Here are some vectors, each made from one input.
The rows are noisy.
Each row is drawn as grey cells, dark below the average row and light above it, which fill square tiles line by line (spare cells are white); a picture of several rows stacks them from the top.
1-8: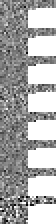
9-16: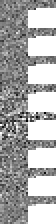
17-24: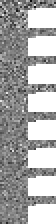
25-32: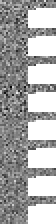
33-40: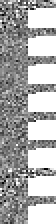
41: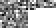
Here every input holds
either a fixed value, or a point on a 3-point line and a point on a 7-point line.
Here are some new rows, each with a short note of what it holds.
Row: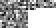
a fixed value
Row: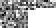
a fixed value
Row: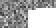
a point on a 3-point line and a point on a 7-point line
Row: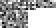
a fixed value
